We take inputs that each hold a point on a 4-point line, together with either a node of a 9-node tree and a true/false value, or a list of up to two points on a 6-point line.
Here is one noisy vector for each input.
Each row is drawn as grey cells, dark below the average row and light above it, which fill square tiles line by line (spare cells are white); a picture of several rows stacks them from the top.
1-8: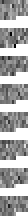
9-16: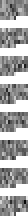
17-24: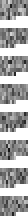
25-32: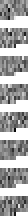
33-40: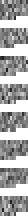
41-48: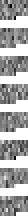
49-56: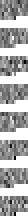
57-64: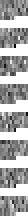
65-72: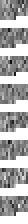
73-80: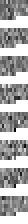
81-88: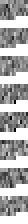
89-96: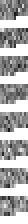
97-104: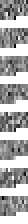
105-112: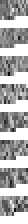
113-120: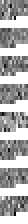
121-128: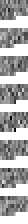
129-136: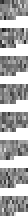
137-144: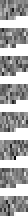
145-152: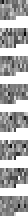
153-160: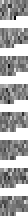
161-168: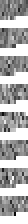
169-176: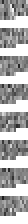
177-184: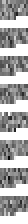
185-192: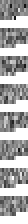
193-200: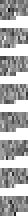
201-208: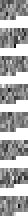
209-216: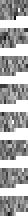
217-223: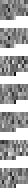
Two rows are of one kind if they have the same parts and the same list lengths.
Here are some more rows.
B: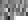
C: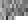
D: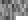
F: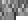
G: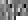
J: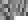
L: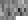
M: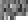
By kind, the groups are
B, J
C, D
F, G
L, M

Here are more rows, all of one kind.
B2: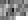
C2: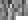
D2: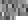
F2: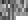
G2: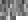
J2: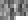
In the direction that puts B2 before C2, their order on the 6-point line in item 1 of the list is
J2, B2, D2, F2, C2, G2.
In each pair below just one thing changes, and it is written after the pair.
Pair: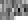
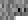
the place on the 4-point line
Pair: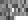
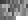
the place on the 4-point line
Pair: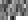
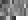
the place on the 6-point line in item 1 of the list
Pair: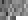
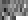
the place on the 4-point line
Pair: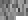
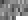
the place on the 6-point line in item 2 of the list
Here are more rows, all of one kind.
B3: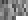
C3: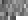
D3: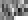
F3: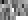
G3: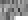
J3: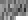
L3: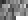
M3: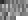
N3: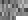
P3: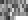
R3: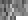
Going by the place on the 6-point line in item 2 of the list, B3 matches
C3 and L3.
